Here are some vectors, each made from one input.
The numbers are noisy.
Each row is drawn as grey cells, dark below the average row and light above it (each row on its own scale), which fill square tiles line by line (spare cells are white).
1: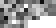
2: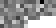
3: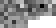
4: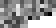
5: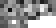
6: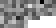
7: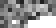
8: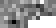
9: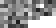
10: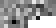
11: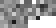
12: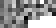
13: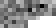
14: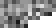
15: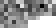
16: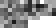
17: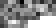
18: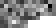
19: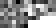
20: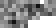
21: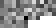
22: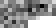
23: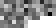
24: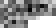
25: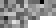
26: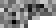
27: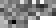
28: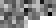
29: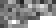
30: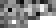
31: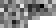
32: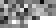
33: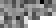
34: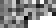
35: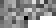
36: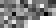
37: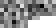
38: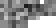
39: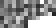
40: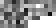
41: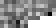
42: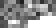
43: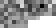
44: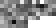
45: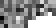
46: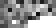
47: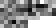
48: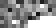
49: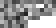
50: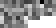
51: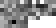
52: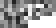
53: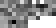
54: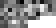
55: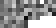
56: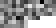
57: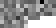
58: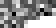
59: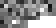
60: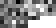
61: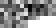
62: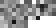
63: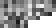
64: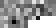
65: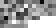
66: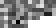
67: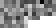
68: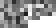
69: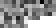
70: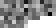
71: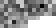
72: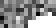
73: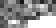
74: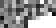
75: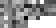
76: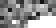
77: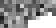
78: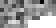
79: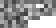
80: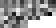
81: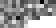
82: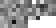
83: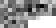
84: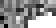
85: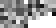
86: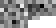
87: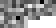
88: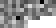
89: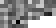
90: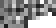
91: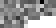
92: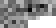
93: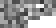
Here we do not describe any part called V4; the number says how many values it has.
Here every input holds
a point on a 5-point line, together with either a point on a 5-point line, or a true/false value and a value of V4.
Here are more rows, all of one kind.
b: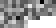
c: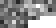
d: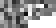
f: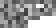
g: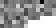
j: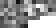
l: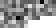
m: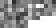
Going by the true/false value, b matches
g and l.
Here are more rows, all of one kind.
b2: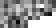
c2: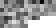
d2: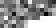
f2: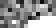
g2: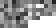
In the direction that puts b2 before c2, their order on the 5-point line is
d2, b2, g2, c2, f2.
